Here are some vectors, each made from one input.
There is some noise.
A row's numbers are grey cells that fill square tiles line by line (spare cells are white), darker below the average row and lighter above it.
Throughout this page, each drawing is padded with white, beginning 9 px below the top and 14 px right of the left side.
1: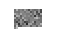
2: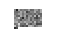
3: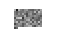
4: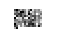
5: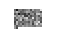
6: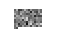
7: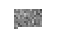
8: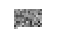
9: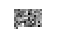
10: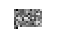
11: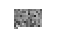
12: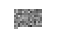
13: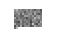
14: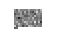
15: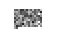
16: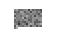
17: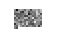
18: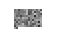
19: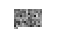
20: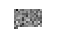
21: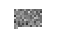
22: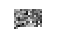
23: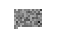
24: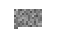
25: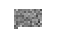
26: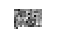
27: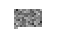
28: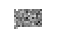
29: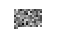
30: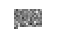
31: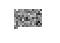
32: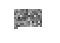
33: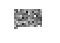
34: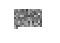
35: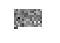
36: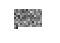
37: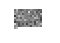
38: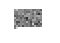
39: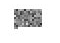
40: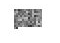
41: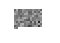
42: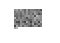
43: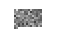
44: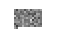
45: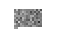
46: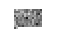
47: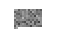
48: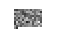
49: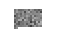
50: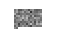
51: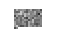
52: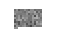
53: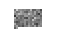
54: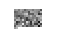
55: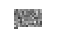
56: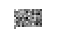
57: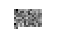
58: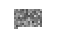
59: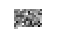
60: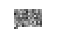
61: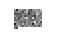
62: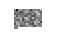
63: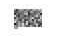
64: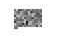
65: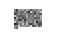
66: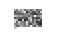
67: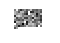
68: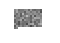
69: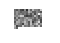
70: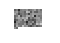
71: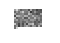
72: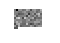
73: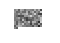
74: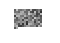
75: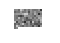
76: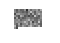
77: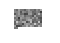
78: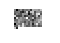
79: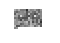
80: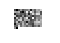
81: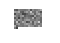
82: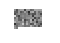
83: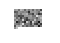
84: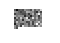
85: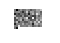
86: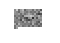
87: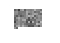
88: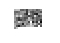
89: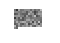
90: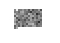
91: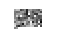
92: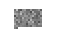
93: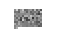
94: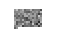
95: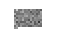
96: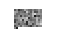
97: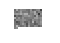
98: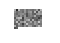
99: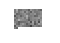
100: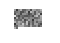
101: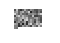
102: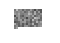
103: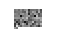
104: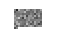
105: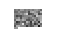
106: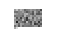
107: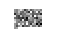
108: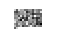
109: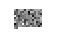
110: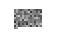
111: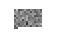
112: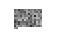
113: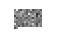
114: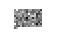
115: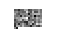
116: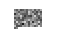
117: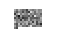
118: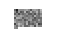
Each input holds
either a point on an 11-point circle, or a point on a 9-point line.
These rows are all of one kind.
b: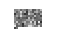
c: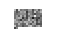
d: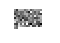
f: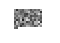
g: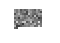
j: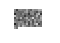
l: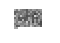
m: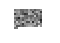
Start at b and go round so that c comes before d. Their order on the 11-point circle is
b, f, c, d, j, l, g, m.
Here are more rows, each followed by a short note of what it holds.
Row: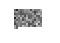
a point on an 11-point circle
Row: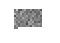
a point on a 9-point line
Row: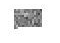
a point on a 9-point line
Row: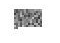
a point on an 11-point circle
